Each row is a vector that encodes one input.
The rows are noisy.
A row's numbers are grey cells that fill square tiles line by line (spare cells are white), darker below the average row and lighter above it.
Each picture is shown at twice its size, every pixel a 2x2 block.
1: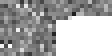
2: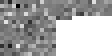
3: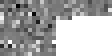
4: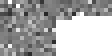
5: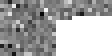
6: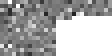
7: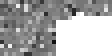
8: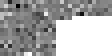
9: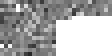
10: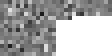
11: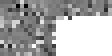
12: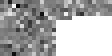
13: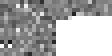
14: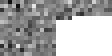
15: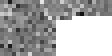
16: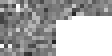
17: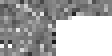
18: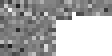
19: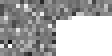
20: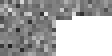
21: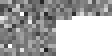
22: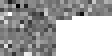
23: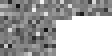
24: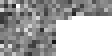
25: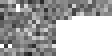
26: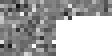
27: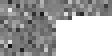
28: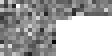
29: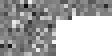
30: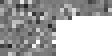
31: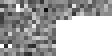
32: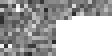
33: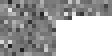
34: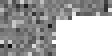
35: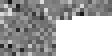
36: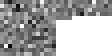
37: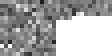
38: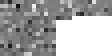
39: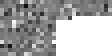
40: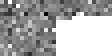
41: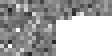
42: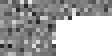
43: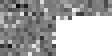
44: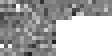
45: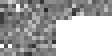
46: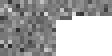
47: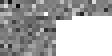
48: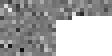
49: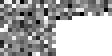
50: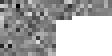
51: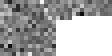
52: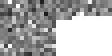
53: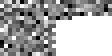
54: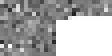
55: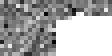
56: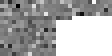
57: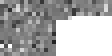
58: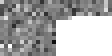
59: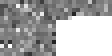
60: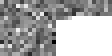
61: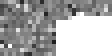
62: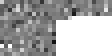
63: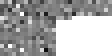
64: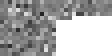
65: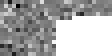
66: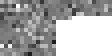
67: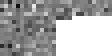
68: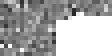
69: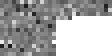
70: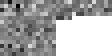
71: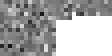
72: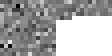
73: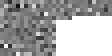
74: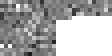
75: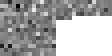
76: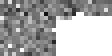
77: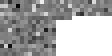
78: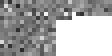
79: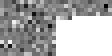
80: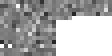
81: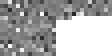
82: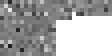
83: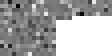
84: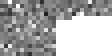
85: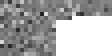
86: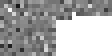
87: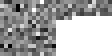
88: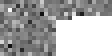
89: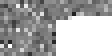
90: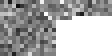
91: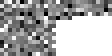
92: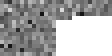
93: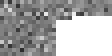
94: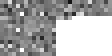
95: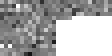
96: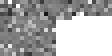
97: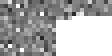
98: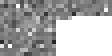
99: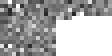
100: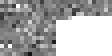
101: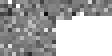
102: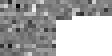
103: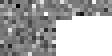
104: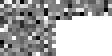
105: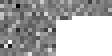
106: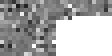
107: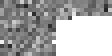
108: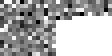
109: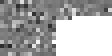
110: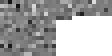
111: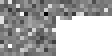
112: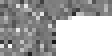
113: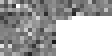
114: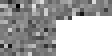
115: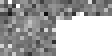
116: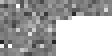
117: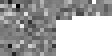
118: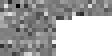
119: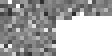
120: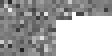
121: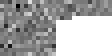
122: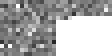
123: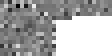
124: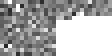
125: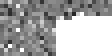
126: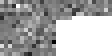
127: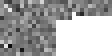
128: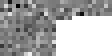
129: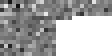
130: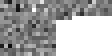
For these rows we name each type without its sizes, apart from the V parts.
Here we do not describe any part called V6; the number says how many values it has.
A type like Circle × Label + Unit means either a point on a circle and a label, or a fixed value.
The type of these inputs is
List(Bool × V6).
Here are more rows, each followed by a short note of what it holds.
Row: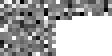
the empty list
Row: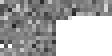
a list of one item
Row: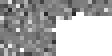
a list of one item
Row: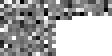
the empty list
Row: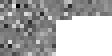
a list of two items
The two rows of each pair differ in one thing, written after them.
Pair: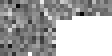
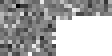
the true/false value in item 1 of the list
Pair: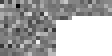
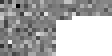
the value of V6 in item 2 of the list
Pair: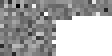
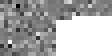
the value of V6 in item 1 of the list
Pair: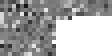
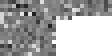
the value of V6 in item 2 of the list
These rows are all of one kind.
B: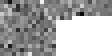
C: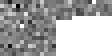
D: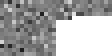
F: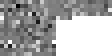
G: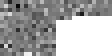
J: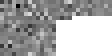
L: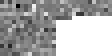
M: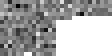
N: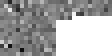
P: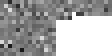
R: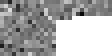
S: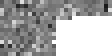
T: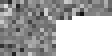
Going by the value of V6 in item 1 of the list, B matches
R and T.
